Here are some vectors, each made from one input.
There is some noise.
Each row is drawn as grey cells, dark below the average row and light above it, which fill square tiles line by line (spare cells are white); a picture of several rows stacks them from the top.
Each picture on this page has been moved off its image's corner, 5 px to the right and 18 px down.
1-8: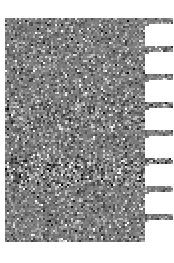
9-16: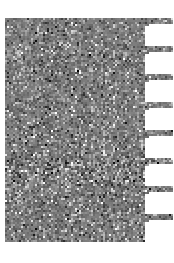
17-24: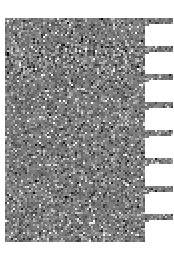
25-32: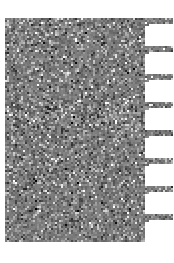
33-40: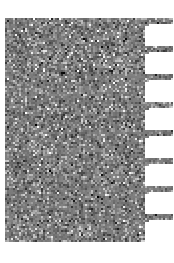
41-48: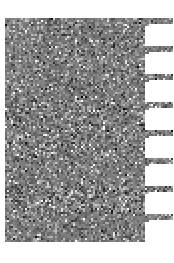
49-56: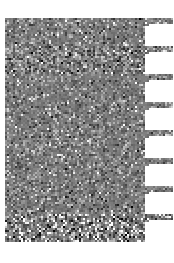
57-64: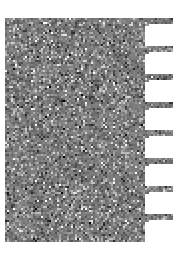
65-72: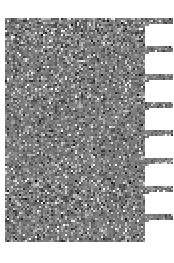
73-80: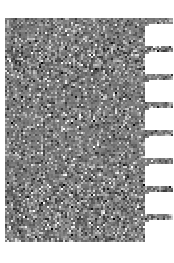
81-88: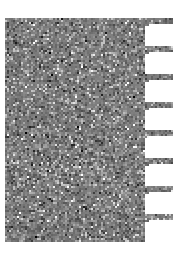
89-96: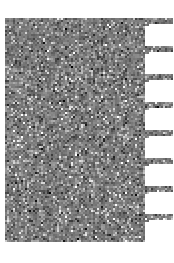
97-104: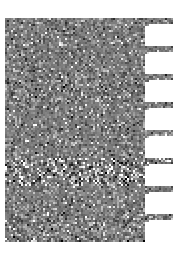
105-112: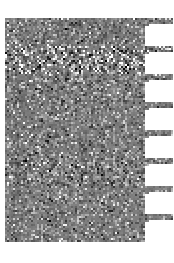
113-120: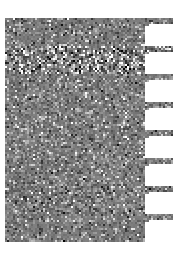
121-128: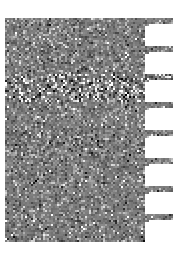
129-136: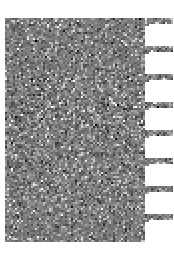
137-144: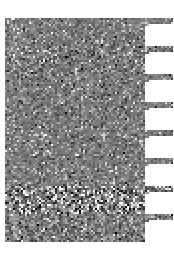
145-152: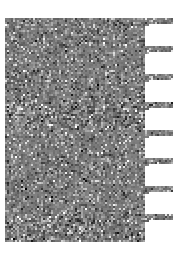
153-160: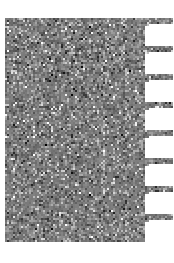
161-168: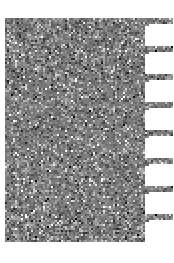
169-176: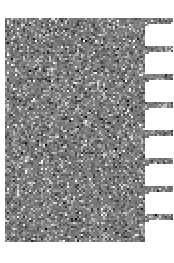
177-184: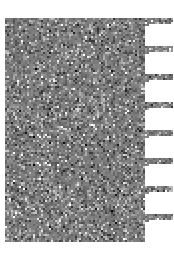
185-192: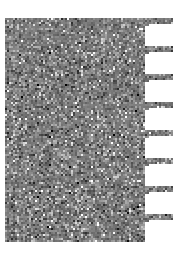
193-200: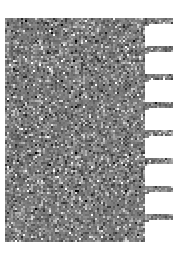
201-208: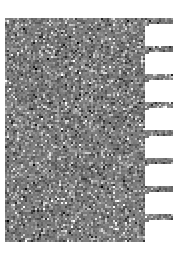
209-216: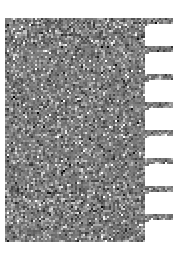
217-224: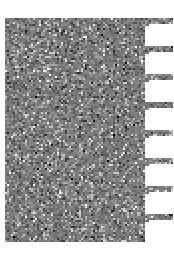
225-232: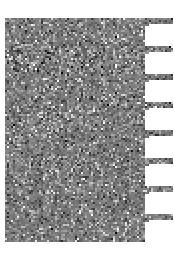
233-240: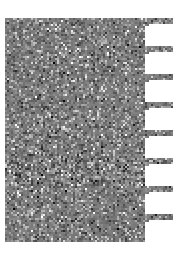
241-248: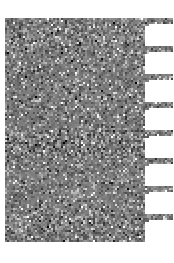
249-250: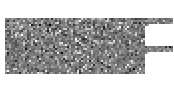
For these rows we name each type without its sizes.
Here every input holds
either a point on a circle, four labels and five true/false values, or a fixed value.
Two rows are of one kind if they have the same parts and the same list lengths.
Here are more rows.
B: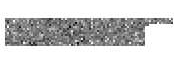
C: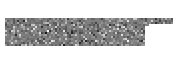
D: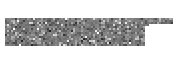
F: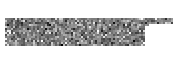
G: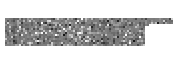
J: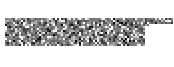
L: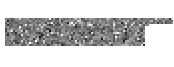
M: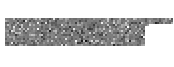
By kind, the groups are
B, C, D, F, G, L, M
J

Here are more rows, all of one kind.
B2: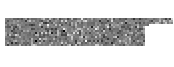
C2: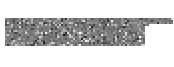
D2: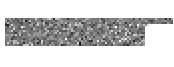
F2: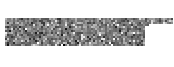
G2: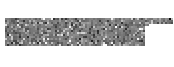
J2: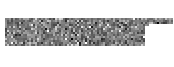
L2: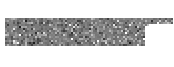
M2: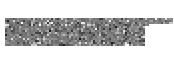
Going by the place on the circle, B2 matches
D2 and J2.
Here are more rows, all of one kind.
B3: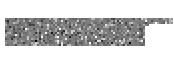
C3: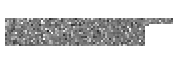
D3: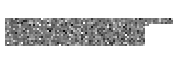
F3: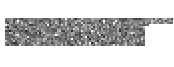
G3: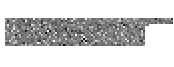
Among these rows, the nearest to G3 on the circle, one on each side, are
B3 and C3.
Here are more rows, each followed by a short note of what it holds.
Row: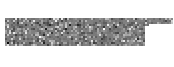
a point on a circle, four labels and five true/false values
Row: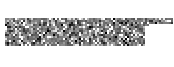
a fixed value
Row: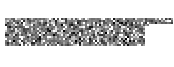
a fixed value
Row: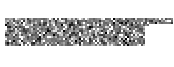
a fixed value
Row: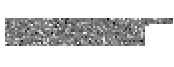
a point on a circle, four labels and five true/false values
